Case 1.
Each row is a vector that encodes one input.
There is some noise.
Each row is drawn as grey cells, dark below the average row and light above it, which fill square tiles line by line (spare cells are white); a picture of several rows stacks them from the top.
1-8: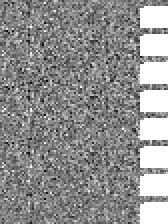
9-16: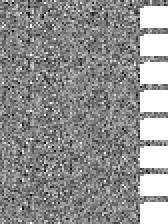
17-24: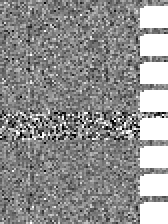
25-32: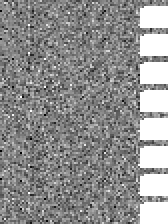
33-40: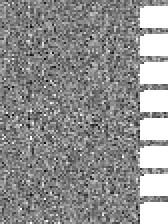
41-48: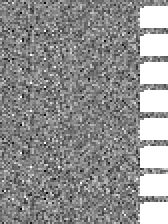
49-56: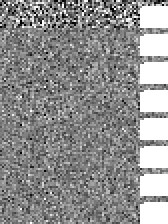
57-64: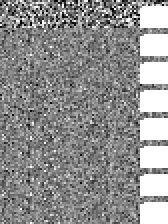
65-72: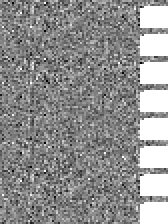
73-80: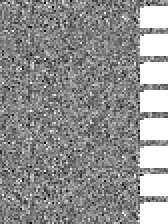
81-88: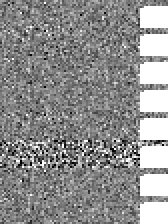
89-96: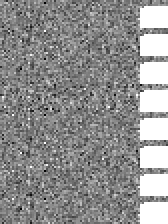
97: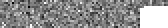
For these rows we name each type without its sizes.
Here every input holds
a list of points on a line.
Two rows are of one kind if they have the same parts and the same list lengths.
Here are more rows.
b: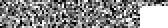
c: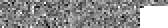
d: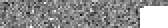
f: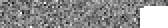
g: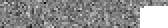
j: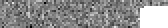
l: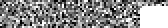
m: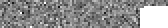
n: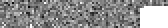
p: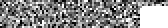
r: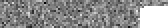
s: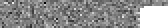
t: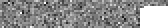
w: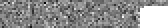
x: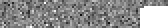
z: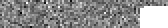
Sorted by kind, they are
b, l, p
c, d, f, m, n, t, x
g, j, r, s, w, z

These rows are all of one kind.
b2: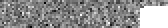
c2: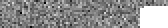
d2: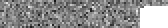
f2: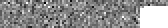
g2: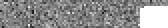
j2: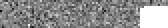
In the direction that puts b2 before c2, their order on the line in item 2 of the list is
f2, b2, c2, d2, g2, j2.
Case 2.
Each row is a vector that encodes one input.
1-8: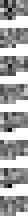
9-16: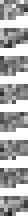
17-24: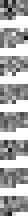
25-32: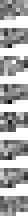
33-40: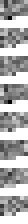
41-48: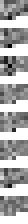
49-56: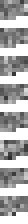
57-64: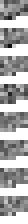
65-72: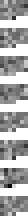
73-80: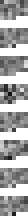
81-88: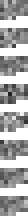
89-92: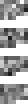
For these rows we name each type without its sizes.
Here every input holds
a point on a line and a true/false value.
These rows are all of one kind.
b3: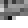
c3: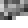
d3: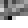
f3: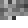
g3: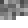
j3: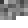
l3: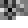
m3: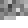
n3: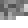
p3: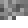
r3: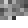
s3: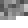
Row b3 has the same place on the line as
c3 and d3.
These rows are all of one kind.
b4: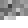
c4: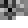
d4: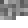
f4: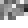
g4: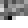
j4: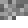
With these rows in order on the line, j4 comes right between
b4 and d4.
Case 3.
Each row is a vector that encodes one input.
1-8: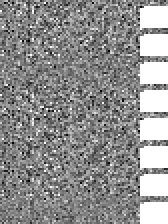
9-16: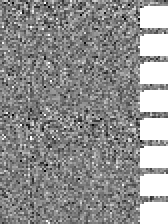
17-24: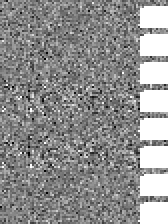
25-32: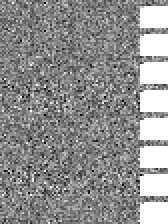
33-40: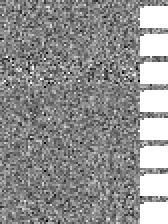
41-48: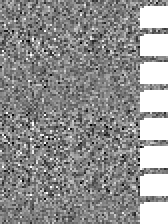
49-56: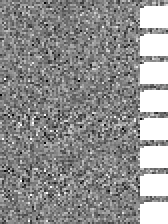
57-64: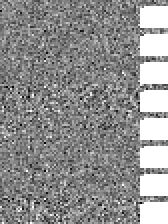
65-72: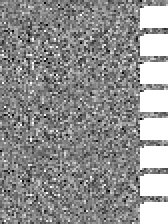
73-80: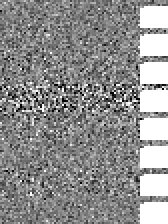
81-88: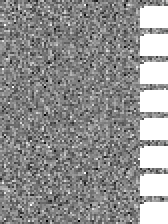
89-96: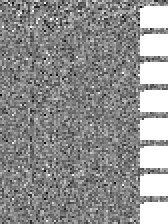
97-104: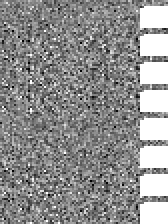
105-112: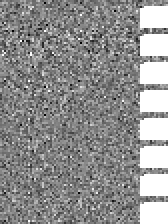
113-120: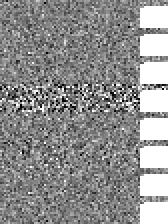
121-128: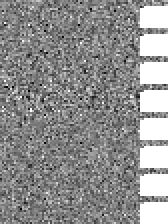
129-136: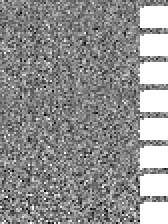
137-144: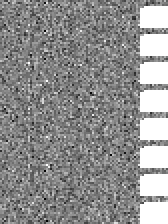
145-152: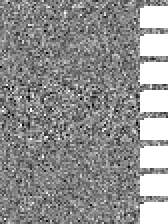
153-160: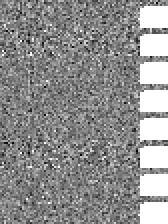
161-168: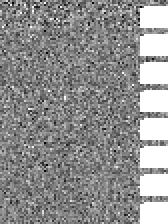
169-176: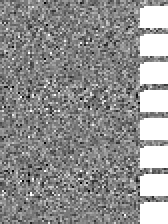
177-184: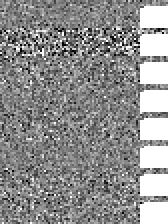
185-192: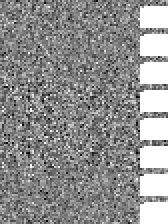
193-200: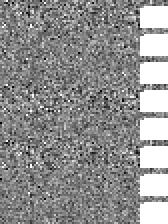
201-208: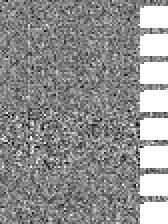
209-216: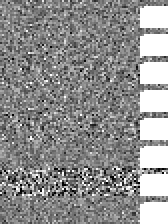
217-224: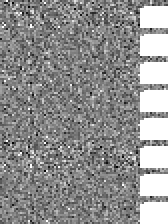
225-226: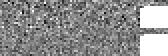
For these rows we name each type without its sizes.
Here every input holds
a list of points on a line.
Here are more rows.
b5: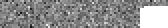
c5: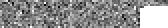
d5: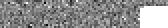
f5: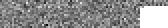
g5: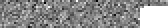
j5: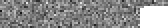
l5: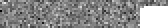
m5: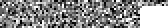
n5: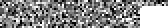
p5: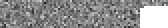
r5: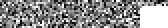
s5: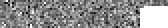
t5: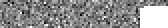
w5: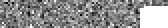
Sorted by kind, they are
b5, d5, f5, g5, j5, l5, p5
c5, s5, t5, w5
m5, n5, r5

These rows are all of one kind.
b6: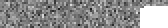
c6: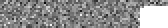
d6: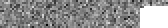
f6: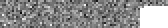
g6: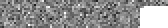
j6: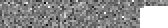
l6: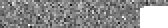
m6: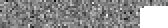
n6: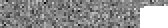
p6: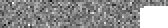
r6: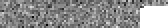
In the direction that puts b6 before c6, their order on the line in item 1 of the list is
r6, d6, b6, n6, m6, p6, l6, j6, g6, f6, c6.
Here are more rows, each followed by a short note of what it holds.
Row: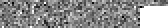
a list of one item
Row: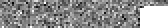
a list of one item
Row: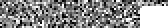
the empty list
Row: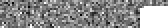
a list of one item
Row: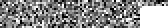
the empty list
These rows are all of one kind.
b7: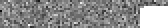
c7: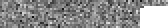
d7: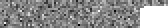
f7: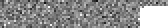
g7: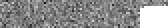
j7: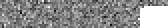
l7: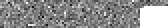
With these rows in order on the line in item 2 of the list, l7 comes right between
d7 and g7.
